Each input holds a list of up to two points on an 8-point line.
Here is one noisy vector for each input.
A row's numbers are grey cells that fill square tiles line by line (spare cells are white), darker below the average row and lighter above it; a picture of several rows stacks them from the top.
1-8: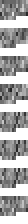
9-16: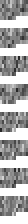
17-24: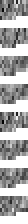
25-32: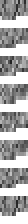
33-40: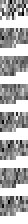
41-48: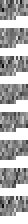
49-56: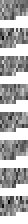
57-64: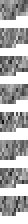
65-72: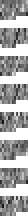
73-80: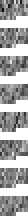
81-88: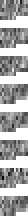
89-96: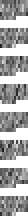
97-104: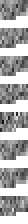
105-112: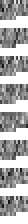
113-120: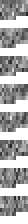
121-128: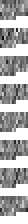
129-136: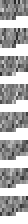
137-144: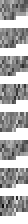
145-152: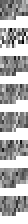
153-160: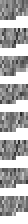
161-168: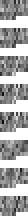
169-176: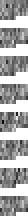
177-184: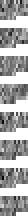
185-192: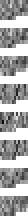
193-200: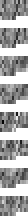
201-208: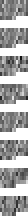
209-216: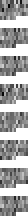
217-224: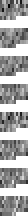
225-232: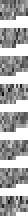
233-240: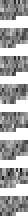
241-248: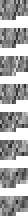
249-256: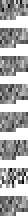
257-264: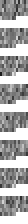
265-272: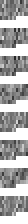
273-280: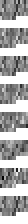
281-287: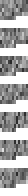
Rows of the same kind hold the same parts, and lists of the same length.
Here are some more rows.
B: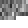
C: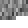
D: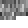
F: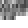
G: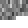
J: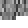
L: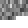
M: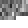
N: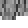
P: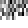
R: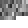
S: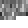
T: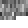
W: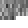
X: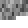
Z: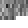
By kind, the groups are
B, D, J, M, N, R, S, T
C, F, G, L, W, X, Z
P

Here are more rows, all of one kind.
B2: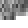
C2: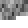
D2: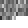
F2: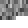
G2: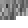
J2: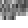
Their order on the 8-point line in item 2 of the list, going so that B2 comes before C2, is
J2, B2, G2, C2, D2, F2.
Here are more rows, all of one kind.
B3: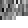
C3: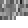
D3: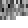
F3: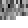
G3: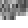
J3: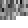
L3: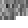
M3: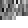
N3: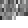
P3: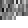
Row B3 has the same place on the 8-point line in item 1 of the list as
D3, F3, M3 and P3.
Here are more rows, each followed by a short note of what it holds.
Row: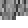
a list of one item
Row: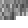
a list of two items
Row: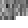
a list of two items
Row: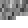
a list of two items
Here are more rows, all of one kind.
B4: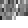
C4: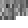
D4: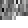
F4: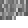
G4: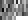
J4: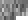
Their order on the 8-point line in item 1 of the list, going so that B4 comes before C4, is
G4, D4, B4, F4, C4, J4.
